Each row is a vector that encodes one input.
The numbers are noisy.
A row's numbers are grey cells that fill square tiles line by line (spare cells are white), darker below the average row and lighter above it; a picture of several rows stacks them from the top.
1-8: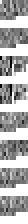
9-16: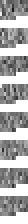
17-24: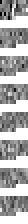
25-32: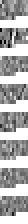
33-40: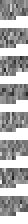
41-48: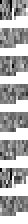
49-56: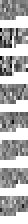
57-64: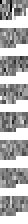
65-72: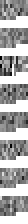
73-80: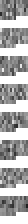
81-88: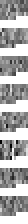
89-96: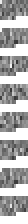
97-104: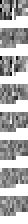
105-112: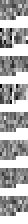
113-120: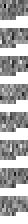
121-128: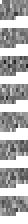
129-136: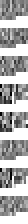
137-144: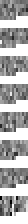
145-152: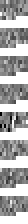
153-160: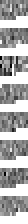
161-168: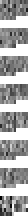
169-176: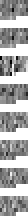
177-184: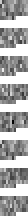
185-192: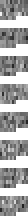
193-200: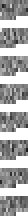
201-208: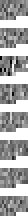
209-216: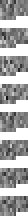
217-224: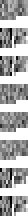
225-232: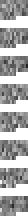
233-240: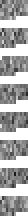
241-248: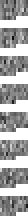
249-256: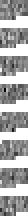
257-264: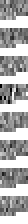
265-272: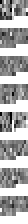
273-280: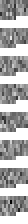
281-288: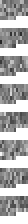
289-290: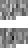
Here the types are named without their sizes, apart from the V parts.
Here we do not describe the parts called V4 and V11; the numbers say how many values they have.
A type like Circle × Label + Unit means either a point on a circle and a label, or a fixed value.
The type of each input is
Label + (Tree + V4) × V11.
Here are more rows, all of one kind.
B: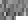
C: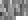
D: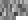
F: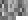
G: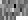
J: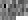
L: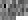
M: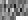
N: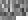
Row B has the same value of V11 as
J and L.
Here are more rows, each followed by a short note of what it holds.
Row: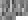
a node of a tree and a value of V11
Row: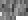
a node of a tree and a value of V11
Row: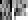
a label
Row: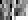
a label
